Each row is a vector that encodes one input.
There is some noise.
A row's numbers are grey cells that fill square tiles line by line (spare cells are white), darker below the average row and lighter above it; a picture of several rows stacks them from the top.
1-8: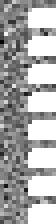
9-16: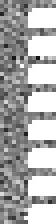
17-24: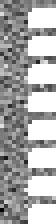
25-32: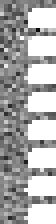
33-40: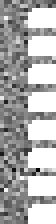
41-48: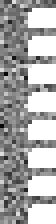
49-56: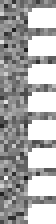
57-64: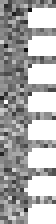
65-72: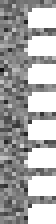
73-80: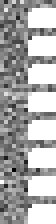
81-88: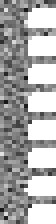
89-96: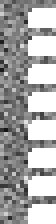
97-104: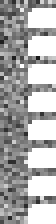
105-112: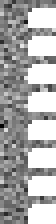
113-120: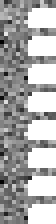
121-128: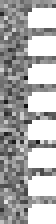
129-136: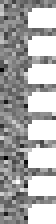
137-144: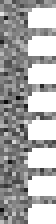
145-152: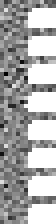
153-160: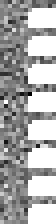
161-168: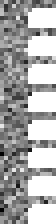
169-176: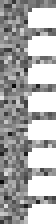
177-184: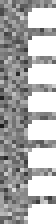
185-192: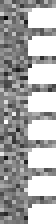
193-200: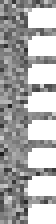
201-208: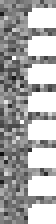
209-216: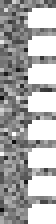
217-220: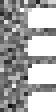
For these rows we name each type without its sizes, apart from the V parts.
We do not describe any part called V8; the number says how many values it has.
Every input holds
either a point on a circle, or a list of items, each a point on a line and a value of V8.
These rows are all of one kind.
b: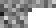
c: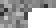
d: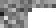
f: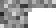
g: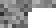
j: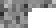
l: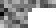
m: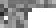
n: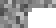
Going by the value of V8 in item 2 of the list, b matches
d, f and l.
